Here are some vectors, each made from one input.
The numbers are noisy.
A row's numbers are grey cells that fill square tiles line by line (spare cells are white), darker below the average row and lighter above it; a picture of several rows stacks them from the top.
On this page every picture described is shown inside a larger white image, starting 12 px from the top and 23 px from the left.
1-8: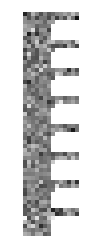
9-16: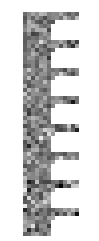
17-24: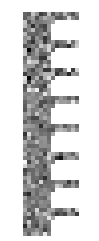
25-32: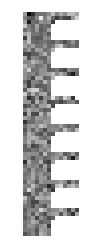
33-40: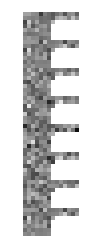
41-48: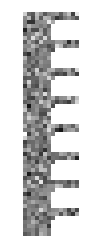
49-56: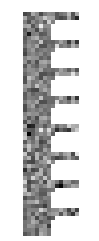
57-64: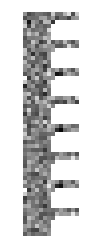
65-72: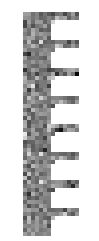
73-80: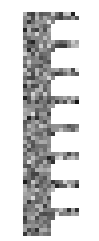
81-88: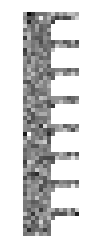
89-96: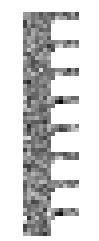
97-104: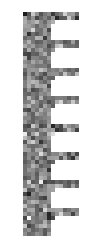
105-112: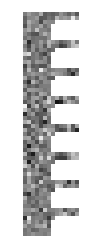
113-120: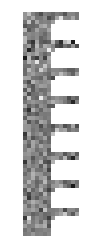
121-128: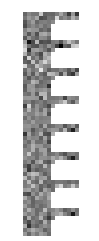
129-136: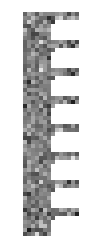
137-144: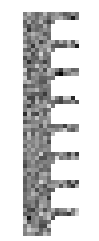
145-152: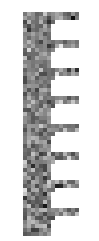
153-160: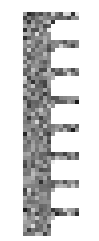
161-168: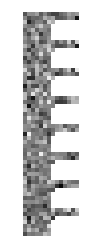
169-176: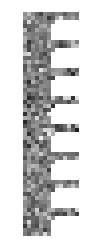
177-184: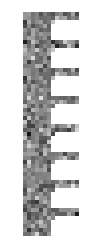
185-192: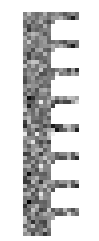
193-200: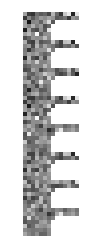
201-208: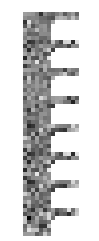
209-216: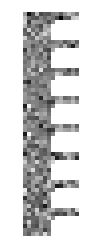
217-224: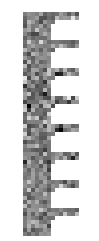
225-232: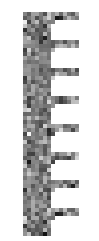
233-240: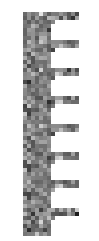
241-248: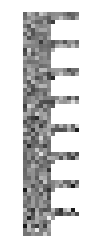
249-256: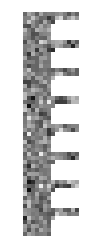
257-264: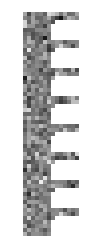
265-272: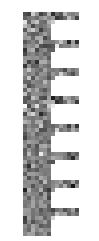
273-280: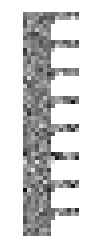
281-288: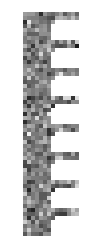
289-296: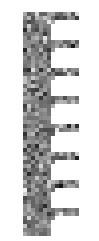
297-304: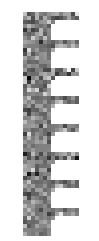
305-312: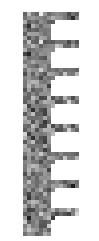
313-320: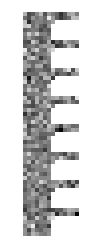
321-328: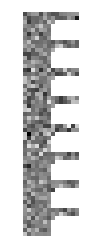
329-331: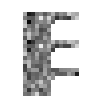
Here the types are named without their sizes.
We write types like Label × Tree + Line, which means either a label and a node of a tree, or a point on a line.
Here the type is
Bool × Bool × Bool × Bool + Circle + Unit.
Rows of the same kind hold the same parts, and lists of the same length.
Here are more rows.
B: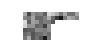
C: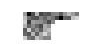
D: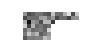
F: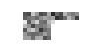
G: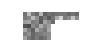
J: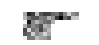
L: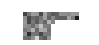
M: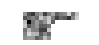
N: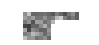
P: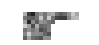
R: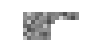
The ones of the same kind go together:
B, D, F, L, M, P
C, J
G, N, R

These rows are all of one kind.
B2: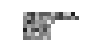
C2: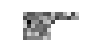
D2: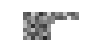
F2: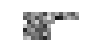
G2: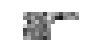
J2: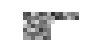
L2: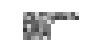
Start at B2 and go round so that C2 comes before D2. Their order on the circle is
B2, C2, G2, F2, D2, J2, L2.
